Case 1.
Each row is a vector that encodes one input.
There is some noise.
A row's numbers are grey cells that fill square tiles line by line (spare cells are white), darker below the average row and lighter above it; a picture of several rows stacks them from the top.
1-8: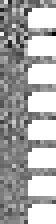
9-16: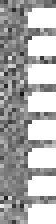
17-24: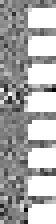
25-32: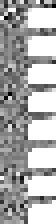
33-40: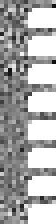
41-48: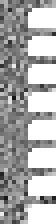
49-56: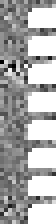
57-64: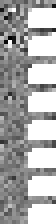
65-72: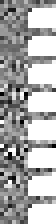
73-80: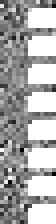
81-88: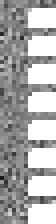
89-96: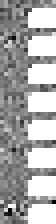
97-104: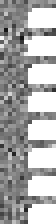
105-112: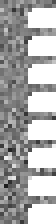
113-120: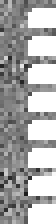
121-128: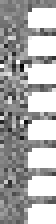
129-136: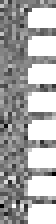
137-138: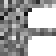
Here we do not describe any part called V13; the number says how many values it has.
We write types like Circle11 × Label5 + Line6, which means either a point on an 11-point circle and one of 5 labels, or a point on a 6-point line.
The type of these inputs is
Bool × (Line11 + V13).
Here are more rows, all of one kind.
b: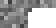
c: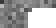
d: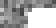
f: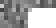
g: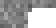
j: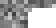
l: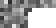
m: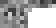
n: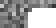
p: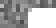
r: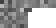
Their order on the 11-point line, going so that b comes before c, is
l, j, g, b, d, n, p, f, r, c, m.
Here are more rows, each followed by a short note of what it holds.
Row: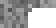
a true/false value and a value of V13
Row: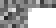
a true/false value and a value of V13
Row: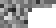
a point on an 11-point line and a true/false value
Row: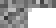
a true/false value and a value of V13
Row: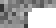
a true/false value and a value of V13
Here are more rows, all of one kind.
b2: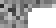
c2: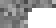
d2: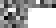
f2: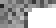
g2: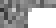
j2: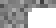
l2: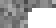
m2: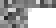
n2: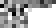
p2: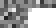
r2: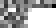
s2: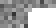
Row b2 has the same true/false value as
c2 and l2.
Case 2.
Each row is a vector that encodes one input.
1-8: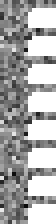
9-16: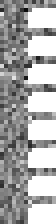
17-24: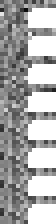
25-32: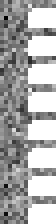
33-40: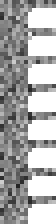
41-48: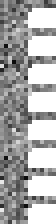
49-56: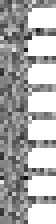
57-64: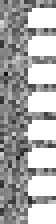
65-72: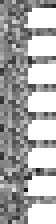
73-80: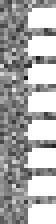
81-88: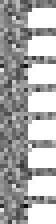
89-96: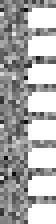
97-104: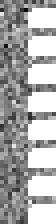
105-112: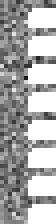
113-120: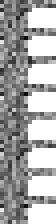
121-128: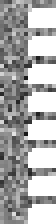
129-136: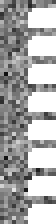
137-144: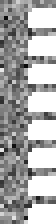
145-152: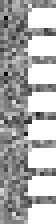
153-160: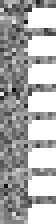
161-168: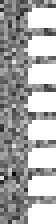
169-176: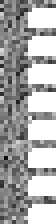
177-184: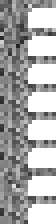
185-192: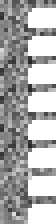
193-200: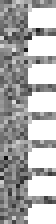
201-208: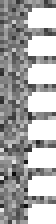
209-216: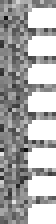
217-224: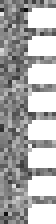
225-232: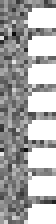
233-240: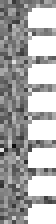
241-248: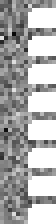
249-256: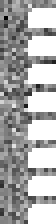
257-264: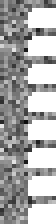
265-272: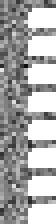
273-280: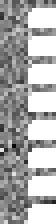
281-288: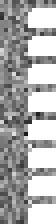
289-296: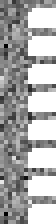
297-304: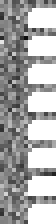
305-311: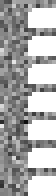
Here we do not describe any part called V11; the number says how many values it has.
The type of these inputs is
Bool × Line4 + V11.
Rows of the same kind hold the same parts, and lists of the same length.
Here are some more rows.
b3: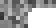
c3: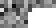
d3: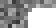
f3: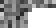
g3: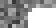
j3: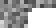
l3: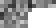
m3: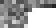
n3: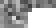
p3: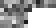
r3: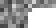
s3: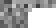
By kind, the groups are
b3, c3, d3, f3, g3, j3, l3, m3, n3, p3
r3, s3

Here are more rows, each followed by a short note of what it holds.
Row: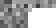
a point on a 4-point line and a true/false value
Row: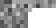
a point on a 4-point line and a true/false value
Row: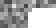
a point on a 4-point line and a true/false value
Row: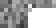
a point on a 4-point line and a true/false value
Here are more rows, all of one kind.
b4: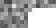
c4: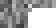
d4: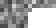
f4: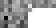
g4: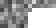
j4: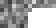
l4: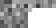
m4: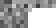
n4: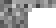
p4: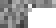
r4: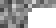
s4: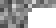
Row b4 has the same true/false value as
l4, m4 and n4.
